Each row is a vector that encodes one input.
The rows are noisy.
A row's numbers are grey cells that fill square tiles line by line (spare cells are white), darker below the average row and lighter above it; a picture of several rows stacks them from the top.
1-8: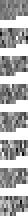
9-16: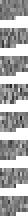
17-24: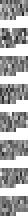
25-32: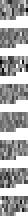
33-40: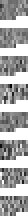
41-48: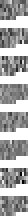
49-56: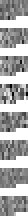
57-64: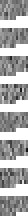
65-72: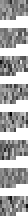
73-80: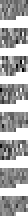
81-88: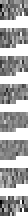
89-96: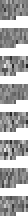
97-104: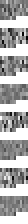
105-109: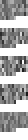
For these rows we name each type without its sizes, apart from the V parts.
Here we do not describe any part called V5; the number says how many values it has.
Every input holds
a point on a line and a true/false value, together with a list of values of V5.
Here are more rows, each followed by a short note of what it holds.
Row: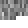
a point on a line and a true/false value, together with the empty list
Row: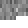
a point on a line and a true/false value, together with the empty list
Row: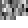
a point on a line and a true/false value, together with a list of one item
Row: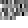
a point on a line and a true/false value, together with a list of two items
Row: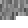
a point on a line and a true/false value, together with the empty list
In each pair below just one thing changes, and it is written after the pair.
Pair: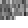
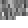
the true/false value
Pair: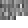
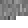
the value of V5 in item 1 of the list
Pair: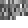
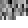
the value of V5 in item 2 of the list
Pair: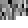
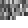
the true/false value
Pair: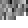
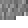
the value of V5 in item 2 of the list
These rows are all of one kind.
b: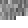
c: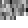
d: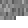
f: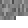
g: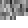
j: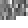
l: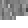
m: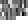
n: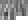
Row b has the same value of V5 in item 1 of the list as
c, g and j.
